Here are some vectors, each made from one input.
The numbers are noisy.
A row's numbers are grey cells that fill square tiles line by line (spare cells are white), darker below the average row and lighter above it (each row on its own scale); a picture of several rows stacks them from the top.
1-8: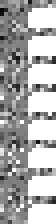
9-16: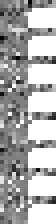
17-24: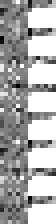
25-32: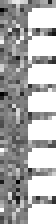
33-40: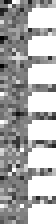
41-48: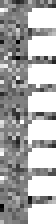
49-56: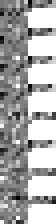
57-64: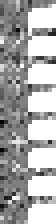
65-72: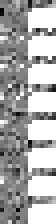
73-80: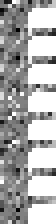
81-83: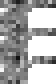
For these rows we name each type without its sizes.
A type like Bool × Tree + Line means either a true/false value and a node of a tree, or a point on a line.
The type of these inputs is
Bool × Circle.
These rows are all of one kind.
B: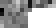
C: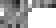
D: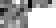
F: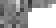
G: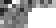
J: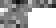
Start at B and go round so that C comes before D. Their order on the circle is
B, J, F, C, G, D.
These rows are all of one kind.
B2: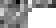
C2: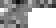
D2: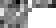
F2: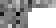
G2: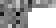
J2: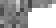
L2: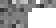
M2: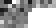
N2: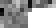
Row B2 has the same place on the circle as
D2 and L2.
